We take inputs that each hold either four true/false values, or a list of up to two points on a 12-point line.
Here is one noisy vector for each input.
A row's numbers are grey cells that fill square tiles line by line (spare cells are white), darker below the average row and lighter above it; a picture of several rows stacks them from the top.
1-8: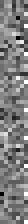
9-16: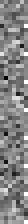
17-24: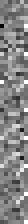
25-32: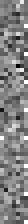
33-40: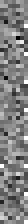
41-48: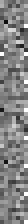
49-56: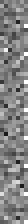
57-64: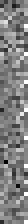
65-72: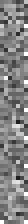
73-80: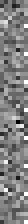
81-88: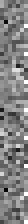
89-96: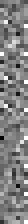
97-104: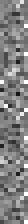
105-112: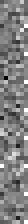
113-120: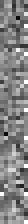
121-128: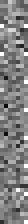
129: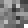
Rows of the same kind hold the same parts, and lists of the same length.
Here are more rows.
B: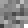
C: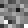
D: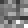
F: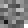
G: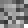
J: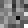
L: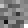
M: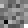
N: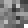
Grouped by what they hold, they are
B
C, G, J, N
D
F, L, M

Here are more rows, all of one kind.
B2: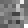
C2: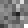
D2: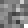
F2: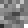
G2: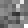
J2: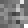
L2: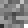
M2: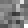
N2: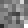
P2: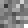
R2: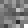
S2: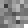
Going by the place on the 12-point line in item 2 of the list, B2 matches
J2, P2 and S2.
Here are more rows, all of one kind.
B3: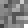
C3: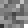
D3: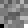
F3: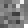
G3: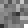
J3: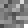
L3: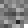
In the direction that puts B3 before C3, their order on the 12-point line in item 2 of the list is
G3, B3, F3, J3, L3, C3, D3.
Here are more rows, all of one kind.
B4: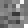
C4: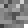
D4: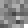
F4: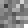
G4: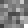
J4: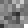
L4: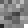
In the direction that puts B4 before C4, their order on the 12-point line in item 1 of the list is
G4, B4, J4, L4, C4, F4, D4.
